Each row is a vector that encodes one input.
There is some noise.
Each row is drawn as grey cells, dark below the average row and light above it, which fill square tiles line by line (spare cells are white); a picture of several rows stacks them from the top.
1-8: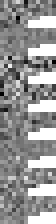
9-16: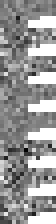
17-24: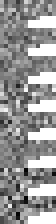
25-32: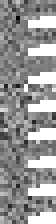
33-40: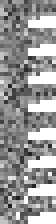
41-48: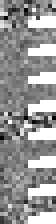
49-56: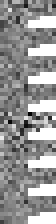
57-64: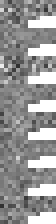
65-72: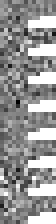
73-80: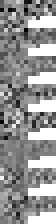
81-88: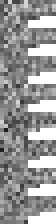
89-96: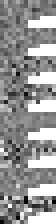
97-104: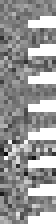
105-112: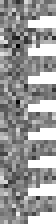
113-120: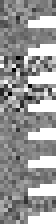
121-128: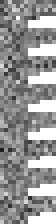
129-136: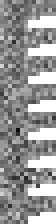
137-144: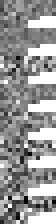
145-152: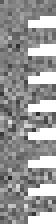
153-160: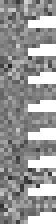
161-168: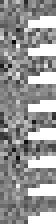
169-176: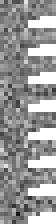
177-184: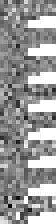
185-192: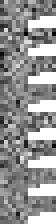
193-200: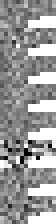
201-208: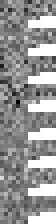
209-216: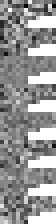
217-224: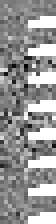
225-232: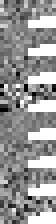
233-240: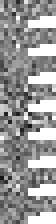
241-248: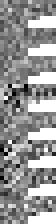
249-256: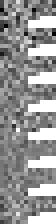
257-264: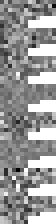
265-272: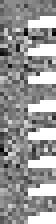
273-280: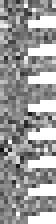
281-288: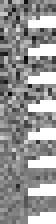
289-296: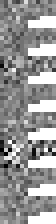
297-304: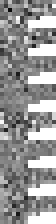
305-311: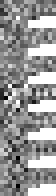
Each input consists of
either a point on an 8-point circle and a true/false value, or a fixed value.
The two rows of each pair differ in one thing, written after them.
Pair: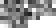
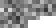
the place on the 8-point circle
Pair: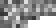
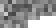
the true/false value
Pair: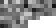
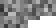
the true/false value
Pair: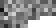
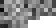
the true/false value
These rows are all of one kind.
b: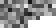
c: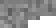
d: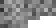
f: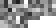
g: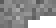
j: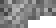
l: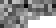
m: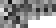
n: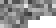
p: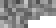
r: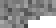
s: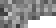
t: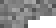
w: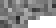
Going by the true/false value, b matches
n, s and w.
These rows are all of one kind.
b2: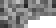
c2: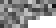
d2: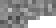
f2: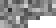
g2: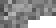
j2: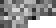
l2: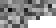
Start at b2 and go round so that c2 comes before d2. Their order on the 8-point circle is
b2, l2, c2, g2, j2, f2, d2.
